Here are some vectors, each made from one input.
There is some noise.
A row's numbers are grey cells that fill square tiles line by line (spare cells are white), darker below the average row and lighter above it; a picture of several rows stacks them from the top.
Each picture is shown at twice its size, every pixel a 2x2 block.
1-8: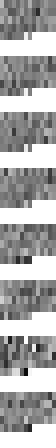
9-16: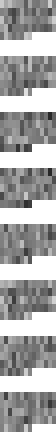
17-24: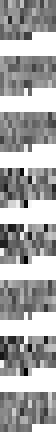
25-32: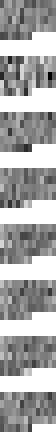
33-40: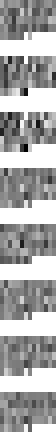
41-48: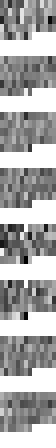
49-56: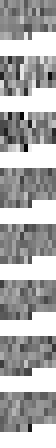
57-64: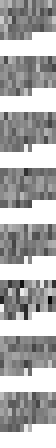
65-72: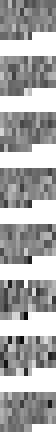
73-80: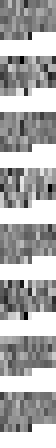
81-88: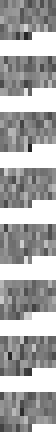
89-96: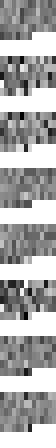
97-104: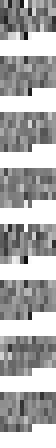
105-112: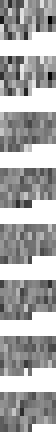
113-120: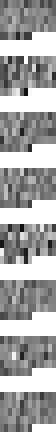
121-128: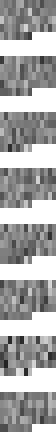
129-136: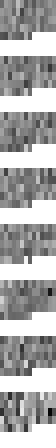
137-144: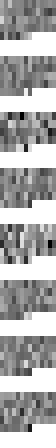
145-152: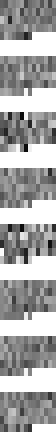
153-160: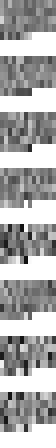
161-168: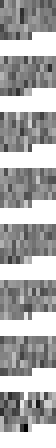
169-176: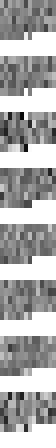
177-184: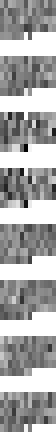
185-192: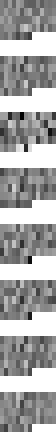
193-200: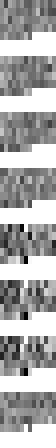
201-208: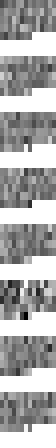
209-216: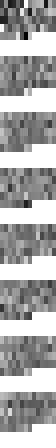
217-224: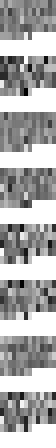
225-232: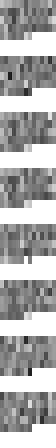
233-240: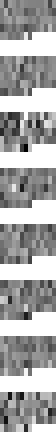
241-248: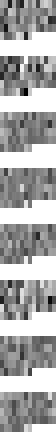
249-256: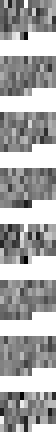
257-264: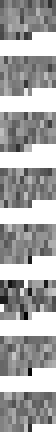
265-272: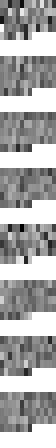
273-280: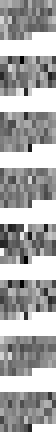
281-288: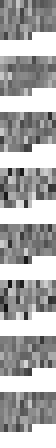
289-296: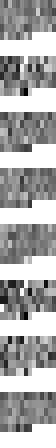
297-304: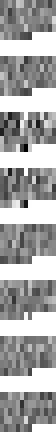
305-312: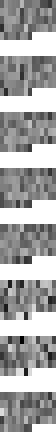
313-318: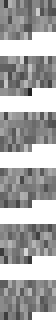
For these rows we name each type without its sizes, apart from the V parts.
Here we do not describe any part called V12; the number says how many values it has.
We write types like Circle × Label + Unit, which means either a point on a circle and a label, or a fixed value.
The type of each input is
Bool × Bool × Bool + Line × (Line + V12).
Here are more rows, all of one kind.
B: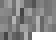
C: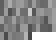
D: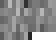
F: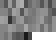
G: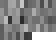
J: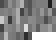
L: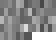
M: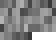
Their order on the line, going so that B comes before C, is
M, J, G, F, B, D, L, C.
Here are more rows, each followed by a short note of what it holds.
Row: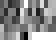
three true/false values
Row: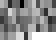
three true/false values
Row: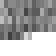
a point on each of two lines
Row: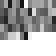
three true/false values
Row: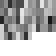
three true/false values
